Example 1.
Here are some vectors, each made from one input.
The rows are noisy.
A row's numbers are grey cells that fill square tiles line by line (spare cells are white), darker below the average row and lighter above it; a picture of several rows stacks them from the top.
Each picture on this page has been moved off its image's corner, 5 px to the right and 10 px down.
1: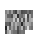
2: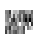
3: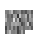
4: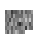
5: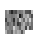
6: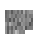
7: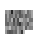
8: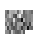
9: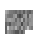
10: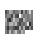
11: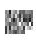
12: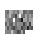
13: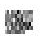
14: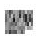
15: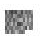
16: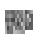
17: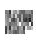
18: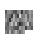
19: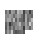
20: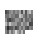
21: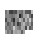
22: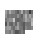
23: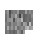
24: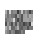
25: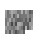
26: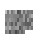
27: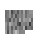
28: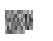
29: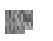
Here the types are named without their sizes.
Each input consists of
a point on a line.
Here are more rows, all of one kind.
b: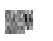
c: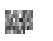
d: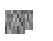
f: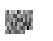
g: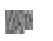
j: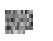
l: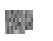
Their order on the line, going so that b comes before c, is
j, l, g, b, d, f, c.
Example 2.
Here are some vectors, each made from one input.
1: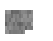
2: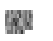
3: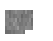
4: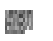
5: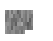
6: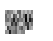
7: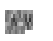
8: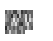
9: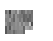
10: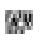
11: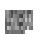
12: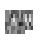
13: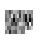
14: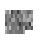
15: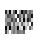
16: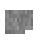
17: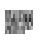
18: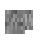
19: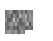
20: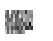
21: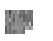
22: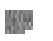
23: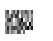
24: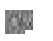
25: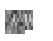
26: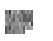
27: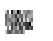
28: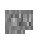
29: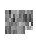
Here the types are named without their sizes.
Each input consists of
a point on a line.
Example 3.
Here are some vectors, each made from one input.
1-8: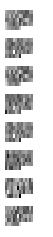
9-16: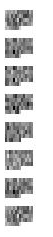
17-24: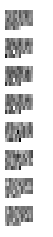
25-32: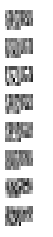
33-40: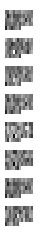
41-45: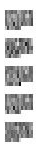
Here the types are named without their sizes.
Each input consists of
either a fixed value, or three true/false values.
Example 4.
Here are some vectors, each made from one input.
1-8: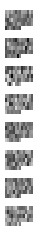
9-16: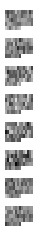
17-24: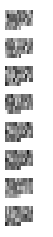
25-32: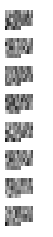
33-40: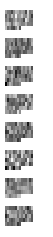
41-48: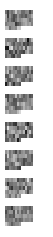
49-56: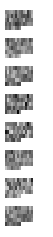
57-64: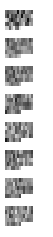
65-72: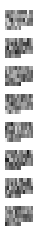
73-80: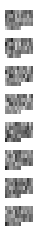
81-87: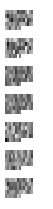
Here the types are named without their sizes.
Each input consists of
three true/false values.
